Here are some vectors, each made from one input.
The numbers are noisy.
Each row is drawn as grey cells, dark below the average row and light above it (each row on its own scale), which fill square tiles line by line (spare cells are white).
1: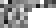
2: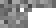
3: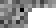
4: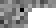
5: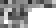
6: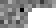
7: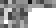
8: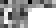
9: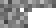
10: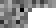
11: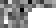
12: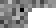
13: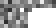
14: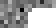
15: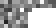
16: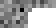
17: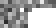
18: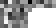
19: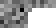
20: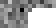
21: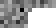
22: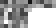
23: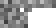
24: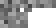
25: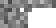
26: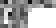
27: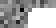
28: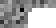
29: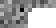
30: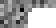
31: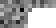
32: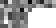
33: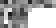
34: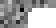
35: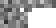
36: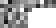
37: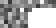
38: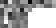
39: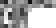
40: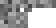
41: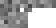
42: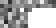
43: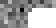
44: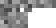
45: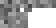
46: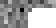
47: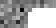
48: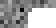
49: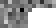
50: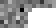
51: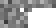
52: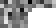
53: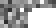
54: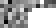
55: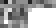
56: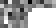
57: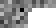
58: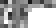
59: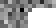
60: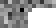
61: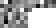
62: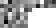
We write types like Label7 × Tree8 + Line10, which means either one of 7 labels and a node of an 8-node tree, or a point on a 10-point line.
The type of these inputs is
Line4 + Line5.
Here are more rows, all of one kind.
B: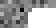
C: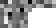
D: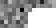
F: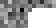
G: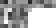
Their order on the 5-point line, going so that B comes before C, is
B, D, F, C, G.
